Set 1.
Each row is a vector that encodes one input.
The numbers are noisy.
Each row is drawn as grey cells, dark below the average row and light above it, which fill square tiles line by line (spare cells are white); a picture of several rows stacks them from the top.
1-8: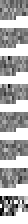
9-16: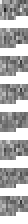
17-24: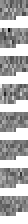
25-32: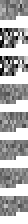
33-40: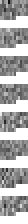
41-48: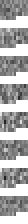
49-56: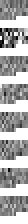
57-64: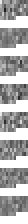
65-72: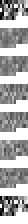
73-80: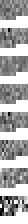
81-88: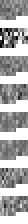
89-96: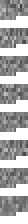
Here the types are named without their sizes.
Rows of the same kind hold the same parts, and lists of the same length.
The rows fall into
2 kinds.
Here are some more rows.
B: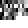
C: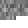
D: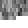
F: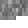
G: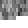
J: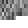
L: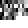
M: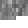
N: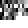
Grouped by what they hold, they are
B, L, N
C, D, F, G, J, M

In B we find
a fixed value.
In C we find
a node of a tree.
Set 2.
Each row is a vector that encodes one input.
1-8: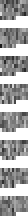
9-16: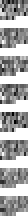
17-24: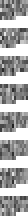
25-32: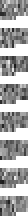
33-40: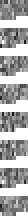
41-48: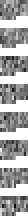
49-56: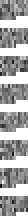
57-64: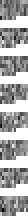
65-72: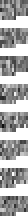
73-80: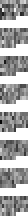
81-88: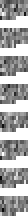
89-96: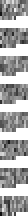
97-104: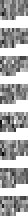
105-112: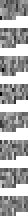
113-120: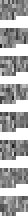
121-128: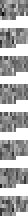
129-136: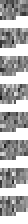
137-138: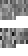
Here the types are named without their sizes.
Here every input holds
four true/false values.
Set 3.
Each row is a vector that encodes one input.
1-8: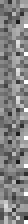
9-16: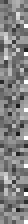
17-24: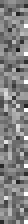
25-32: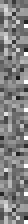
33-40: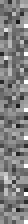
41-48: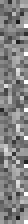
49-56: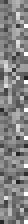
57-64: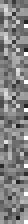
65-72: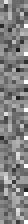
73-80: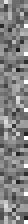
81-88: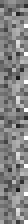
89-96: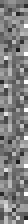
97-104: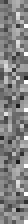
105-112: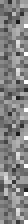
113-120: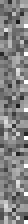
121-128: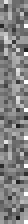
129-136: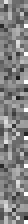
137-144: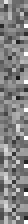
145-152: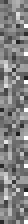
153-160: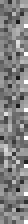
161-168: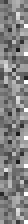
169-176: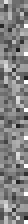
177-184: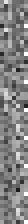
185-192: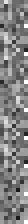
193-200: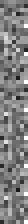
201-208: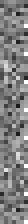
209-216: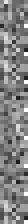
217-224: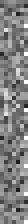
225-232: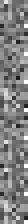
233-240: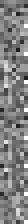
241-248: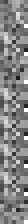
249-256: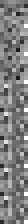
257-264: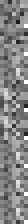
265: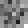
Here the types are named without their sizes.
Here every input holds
a label.
